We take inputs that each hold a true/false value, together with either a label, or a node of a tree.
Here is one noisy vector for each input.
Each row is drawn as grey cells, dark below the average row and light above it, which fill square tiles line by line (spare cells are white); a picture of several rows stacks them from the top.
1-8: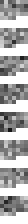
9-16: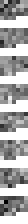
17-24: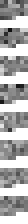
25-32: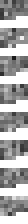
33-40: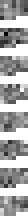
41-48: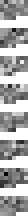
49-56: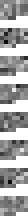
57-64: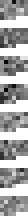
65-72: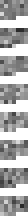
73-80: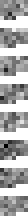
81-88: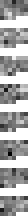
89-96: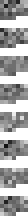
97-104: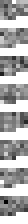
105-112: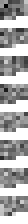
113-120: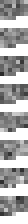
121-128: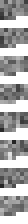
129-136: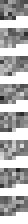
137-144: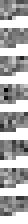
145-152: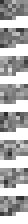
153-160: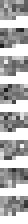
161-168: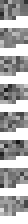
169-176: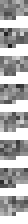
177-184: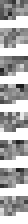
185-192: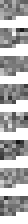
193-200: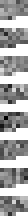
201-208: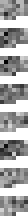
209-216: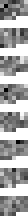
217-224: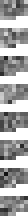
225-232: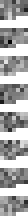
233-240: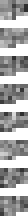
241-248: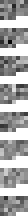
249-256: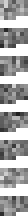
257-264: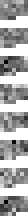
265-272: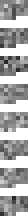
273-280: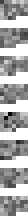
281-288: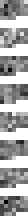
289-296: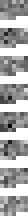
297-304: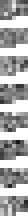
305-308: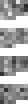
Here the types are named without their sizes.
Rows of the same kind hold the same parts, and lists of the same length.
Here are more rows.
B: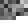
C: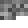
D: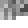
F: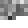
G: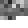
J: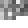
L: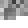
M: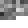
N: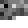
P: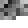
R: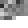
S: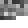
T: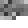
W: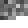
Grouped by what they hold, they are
B, F, G, N, P, T
C, D, J, L, M, R, S, W

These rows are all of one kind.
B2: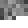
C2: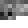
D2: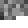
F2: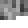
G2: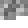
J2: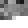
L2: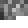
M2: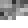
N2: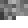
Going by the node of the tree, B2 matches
D2, L2 and N2.
